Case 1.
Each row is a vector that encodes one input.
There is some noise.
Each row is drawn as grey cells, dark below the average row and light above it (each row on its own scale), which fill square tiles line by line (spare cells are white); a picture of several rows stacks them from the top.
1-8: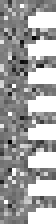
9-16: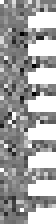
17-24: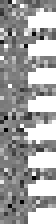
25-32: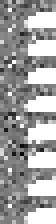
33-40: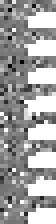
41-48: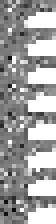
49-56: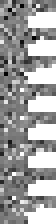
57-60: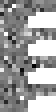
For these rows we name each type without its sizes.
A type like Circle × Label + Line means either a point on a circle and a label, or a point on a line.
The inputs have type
Bool × Bool × Bool × Bool + Unit.
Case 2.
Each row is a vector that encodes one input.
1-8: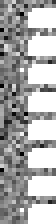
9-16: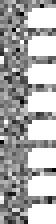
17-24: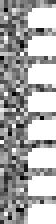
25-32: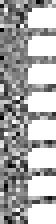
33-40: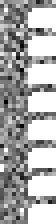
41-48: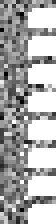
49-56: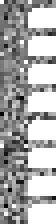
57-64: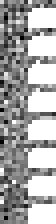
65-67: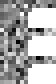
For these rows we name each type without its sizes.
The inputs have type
Line.
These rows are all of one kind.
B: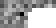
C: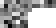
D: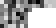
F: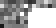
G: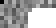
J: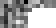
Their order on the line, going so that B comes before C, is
D, B, C, J, F, G.
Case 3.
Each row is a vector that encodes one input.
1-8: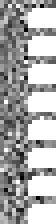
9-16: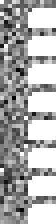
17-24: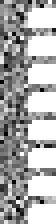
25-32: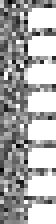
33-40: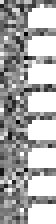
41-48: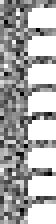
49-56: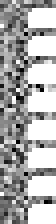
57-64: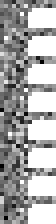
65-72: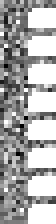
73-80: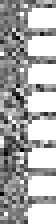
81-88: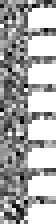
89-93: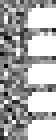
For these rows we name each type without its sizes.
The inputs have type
Line.
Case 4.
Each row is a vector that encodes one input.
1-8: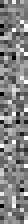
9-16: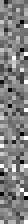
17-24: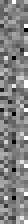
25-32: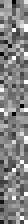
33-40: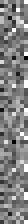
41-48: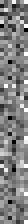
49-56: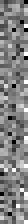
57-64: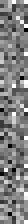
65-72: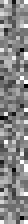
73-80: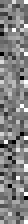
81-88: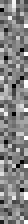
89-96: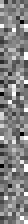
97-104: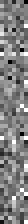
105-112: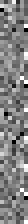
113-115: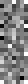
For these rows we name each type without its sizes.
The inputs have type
Bool × Bool × Bool × Bool + Unit.
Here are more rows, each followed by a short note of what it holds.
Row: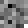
a fixed value
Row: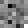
a fixed value
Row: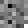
a fixed value
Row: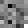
a fixed value
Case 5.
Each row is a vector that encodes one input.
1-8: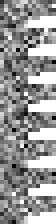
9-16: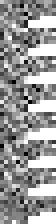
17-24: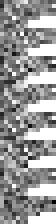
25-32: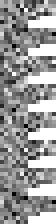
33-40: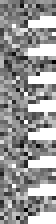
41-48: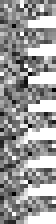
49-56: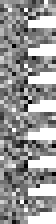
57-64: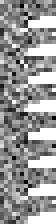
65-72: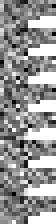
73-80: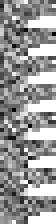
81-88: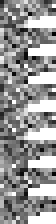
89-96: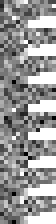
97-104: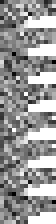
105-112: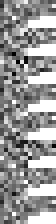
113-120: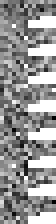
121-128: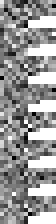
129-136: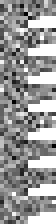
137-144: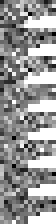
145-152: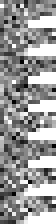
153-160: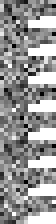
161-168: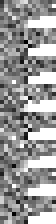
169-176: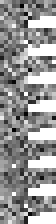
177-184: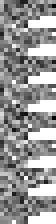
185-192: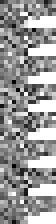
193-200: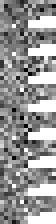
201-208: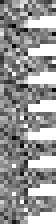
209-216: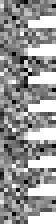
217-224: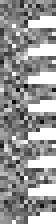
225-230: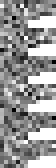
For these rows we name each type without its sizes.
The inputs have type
Line.
